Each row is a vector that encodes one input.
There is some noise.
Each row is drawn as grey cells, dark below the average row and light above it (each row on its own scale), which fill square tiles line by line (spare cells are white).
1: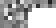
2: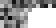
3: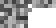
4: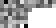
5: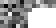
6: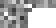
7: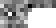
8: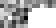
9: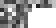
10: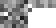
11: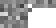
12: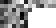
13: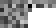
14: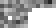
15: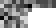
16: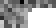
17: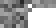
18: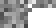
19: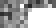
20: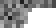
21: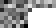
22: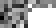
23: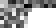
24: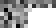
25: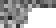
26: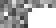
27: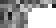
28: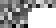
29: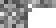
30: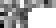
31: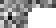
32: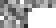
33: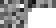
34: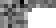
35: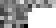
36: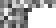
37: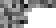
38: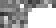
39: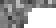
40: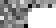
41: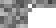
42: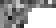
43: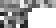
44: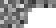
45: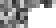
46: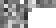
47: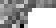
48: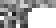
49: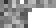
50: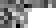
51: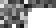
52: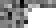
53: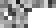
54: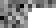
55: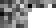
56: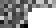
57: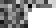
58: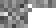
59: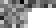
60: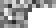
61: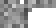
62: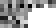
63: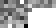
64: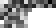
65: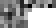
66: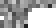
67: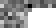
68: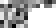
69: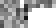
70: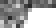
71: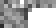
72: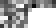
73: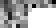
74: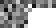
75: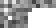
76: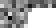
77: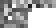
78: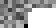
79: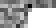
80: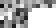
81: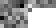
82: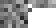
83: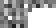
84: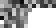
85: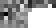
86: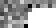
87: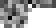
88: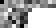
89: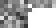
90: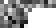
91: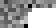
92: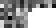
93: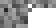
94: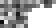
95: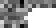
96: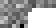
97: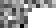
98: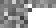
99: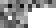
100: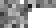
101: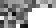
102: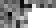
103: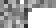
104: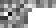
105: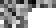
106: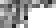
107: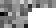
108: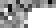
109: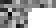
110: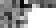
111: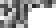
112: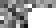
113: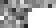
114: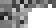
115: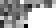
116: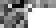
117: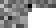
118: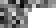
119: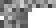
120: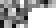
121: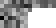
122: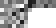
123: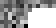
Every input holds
a true/false value, together with either one of 8 labels, or a point on a 9-point line.
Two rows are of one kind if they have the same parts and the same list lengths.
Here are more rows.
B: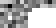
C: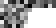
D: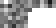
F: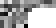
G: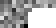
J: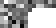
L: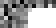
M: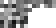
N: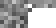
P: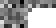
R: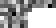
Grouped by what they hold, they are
B, D, F, G, M, N
C, J, L, P, R

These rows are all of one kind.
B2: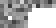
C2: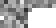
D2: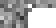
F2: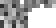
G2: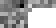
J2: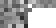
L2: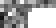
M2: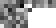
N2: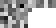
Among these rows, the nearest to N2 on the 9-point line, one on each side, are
G2 and M2.
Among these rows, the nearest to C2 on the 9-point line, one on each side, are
D2 and F2.
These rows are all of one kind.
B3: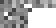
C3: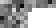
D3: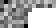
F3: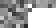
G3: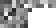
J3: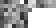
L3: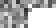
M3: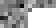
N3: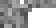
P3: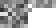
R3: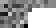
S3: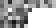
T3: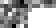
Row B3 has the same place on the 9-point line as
C3, G3, M3 and S3.
